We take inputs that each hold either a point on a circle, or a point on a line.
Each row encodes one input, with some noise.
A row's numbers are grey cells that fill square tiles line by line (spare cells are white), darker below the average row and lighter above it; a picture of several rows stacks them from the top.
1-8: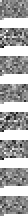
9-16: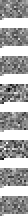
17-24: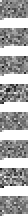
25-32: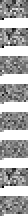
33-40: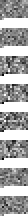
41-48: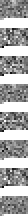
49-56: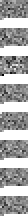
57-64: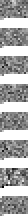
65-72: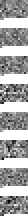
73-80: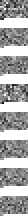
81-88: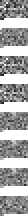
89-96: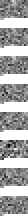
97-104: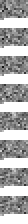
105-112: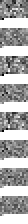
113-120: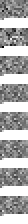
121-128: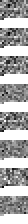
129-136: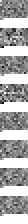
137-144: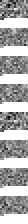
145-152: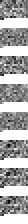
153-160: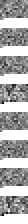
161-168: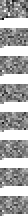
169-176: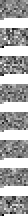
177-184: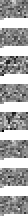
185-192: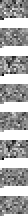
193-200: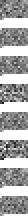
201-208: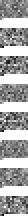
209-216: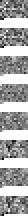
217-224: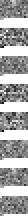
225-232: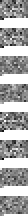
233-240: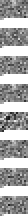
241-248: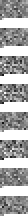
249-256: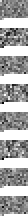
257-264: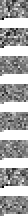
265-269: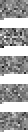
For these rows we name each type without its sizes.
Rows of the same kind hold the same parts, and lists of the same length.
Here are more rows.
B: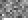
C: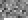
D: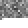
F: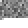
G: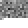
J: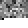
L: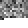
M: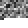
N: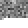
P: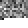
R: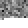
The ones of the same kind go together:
B, C, D, F, G, N, R
J, L, M, P

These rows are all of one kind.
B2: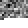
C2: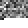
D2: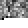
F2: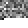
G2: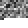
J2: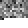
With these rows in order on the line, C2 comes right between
F2 and G2.
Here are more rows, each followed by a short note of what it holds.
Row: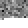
a point on a circle
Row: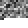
a point on a line
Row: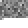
a point on a circle
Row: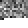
a point on a line
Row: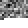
a point on a line
